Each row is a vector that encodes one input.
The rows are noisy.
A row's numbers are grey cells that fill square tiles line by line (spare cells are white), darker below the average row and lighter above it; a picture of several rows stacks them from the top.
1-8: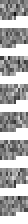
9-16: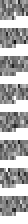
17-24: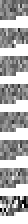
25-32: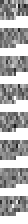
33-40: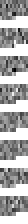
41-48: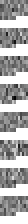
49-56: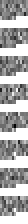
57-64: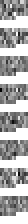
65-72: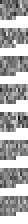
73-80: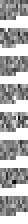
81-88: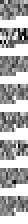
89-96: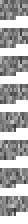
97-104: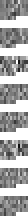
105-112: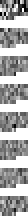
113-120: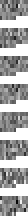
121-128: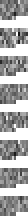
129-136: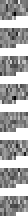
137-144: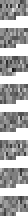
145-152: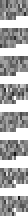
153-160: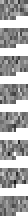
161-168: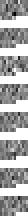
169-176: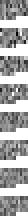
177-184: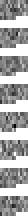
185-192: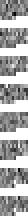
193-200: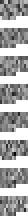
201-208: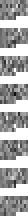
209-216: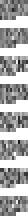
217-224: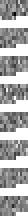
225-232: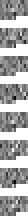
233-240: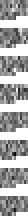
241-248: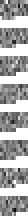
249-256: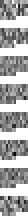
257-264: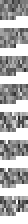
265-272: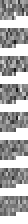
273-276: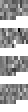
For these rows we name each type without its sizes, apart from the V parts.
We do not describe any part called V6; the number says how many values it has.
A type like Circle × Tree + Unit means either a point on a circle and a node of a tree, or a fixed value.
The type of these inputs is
List(Bool × V6 + Line).
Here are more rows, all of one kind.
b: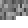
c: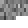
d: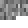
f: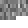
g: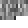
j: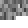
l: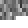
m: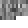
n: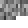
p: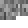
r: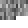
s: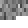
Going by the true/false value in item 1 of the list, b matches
g, m and r.
